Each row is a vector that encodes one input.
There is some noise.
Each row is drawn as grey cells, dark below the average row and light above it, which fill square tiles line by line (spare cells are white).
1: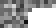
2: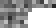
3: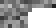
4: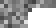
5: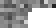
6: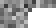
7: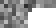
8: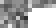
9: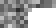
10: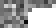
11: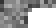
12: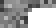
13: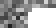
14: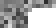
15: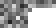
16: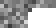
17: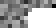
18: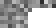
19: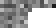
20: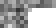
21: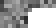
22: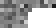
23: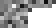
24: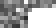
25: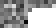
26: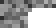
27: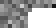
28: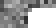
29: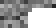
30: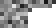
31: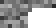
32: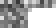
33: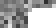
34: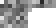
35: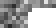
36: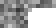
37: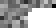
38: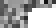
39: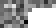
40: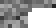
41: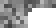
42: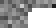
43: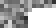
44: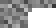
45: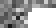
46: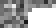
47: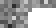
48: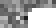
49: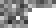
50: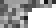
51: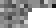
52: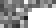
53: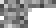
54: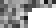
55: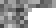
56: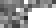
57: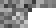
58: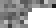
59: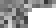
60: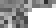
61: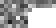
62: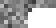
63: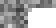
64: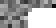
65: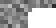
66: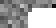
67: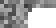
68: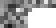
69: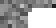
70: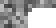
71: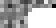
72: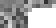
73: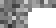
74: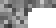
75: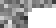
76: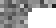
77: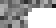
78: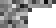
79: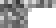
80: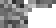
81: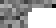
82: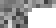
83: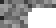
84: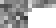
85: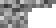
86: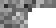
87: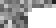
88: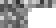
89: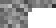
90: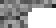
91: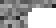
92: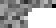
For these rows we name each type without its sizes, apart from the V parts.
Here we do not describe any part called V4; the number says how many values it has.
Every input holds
a label, together with either a point on a line, or a value of V4.
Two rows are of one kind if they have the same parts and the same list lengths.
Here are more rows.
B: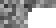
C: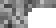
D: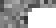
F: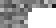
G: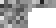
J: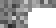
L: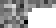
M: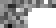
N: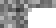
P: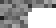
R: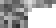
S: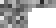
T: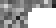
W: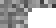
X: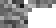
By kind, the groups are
B, C, F, J, M, P, T, W
D, G, L, N, R, S, X

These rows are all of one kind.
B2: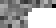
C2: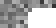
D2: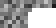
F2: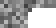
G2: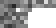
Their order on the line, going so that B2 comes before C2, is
B2, F2, G2, D2, C2.
